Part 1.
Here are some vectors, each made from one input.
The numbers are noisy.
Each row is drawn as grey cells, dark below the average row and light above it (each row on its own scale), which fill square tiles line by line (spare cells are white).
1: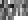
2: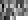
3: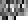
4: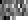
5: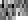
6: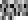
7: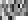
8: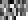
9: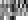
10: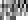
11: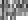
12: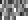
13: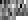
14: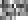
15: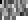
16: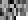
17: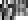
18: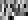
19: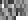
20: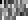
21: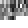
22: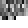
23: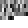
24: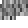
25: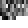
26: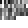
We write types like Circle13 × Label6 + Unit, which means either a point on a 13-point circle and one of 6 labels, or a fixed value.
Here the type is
Bool × Bool × Bool.
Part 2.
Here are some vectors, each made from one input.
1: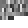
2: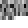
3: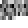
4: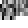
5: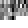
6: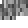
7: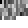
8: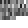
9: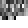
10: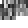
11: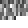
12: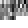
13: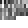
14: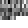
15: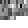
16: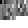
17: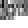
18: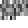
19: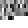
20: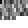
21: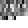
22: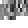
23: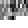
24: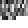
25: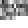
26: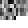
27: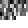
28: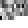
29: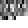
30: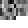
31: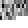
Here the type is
Bool × Bool × Bool.
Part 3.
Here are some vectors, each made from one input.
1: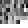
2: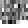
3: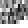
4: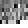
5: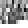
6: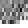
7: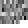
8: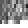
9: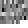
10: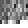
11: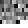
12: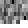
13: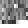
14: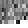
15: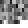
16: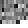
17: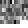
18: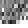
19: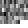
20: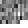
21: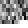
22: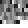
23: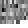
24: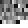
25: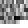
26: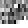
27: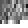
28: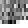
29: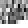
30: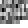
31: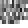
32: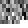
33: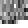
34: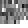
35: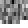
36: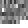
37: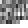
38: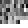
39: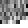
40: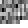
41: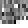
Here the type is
Label7.
